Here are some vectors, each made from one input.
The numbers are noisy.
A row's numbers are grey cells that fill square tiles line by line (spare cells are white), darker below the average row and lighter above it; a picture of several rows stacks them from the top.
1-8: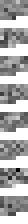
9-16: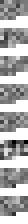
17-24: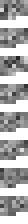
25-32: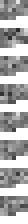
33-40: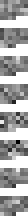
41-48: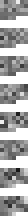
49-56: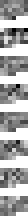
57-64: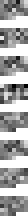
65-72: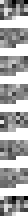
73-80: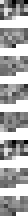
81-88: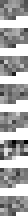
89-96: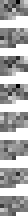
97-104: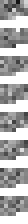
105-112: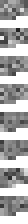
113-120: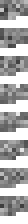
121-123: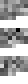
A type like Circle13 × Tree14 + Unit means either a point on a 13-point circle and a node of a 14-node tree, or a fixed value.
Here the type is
List2(Bool × (Line4 + Line5)).
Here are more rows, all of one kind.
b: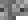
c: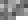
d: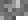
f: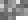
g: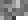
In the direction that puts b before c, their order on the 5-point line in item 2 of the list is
f, b, g, d, c.
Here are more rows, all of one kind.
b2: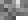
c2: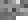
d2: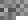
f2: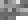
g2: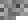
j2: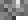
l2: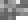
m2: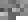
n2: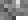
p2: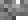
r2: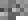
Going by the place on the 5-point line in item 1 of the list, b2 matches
c2, d2, j2 and n2.
